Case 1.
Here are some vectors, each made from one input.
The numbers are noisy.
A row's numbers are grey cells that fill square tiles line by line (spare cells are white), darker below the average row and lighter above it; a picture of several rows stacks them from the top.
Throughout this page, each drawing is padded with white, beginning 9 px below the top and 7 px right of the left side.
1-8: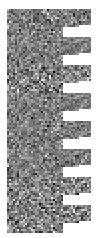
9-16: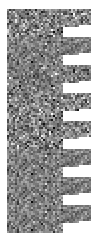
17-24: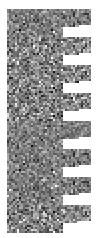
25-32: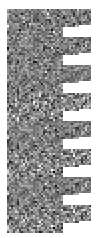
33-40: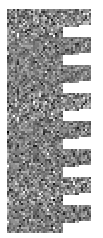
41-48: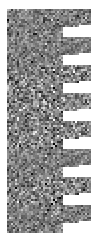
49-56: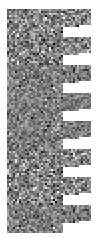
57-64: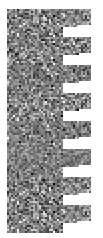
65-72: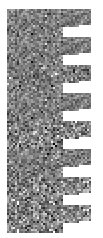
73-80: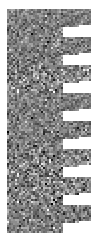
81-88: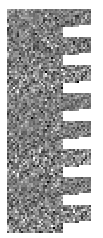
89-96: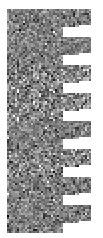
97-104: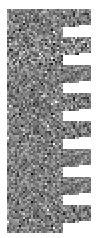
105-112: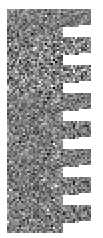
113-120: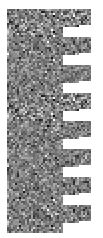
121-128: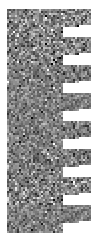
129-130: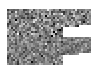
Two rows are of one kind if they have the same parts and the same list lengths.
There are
2 kinds of row.
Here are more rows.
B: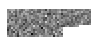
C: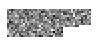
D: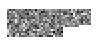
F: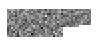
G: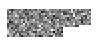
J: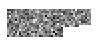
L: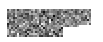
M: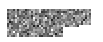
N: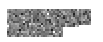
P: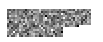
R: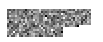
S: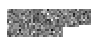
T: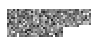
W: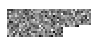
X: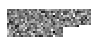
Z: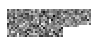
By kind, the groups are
B, F, N, S
C, D, G, J, L, M, P, R, T, W, X, Z

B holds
three true/false values.
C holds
a node of an 11-node tree.
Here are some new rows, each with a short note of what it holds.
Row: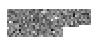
three true/false values
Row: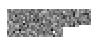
three true/false values
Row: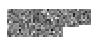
three true/false values
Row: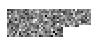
a node of an 11-node tree
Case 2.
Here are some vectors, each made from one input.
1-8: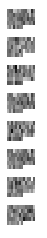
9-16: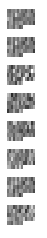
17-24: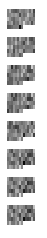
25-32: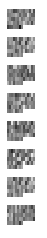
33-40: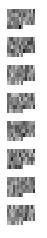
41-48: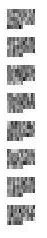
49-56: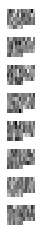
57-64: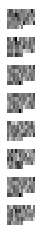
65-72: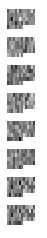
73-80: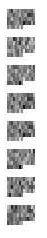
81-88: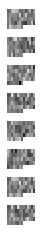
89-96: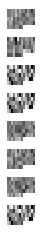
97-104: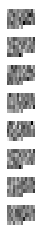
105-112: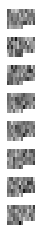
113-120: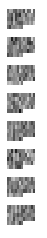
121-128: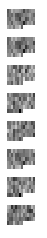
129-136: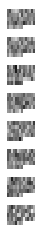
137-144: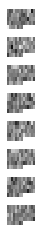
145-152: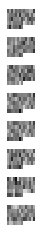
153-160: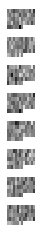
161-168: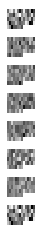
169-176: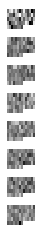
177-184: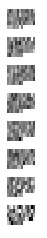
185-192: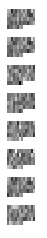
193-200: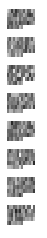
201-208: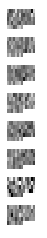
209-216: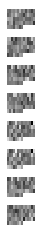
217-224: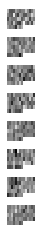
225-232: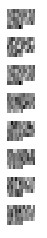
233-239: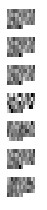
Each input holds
either a fixed value, or one of 11 labels and a true/false value.
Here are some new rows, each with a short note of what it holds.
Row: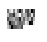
a fixed value
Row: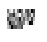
a fixed value
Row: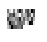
a fixed value
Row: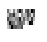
a fixed value
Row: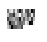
a fixed value
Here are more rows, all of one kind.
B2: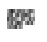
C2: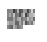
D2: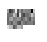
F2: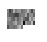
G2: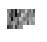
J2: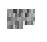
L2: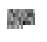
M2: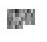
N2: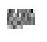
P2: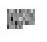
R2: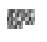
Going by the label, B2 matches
D2, N2 and R2.
